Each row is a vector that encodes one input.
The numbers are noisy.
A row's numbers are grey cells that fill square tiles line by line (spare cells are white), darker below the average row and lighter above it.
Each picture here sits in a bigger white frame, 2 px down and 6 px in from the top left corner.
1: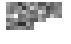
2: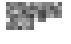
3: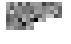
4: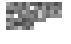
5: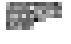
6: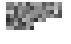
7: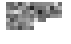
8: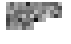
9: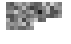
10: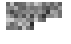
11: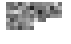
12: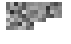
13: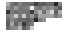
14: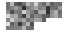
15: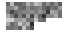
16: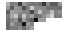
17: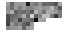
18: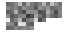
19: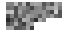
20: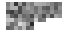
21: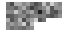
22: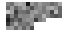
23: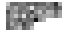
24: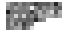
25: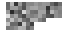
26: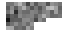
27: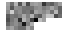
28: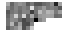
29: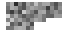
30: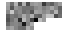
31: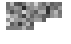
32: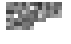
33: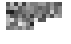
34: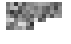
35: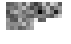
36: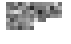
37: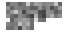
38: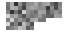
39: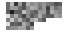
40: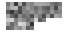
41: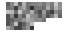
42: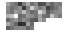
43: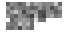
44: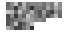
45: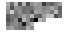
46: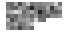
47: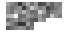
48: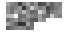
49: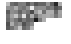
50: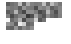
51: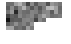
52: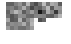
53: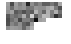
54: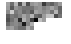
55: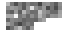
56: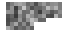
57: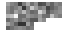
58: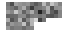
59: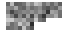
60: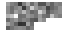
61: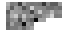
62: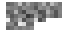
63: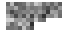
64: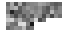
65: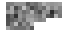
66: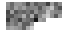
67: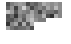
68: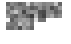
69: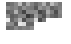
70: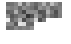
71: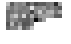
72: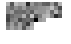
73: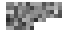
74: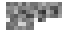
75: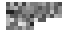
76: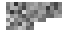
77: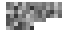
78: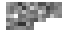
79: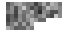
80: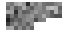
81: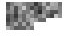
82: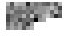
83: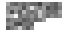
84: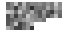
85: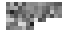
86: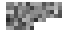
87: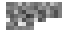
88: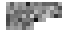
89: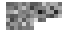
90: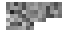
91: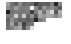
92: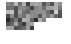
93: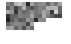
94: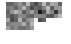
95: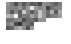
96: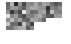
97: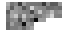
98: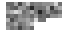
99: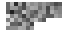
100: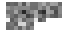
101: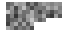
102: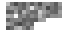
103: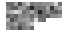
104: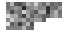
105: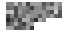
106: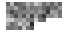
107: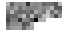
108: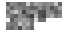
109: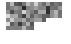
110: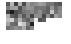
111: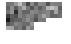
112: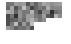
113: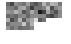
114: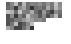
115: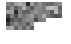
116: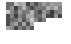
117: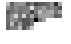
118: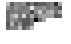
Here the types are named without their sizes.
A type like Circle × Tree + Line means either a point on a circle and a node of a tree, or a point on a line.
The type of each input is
Circle × (Tree + Unit).
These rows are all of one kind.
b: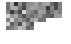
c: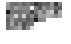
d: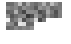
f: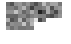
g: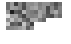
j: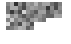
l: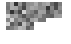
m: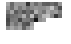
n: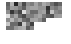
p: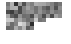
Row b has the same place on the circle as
g, j, l and n.
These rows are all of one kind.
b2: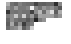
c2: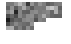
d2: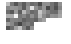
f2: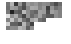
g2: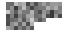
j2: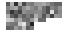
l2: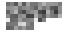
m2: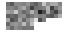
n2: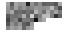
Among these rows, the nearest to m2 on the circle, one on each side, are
g2 and l2.
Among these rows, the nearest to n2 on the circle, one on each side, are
b2 and c2.
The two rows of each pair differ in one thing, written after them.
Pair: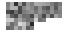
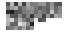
the node of the tree
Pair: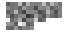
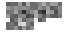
the node of the tree
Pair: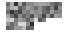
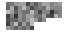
the place on the circle
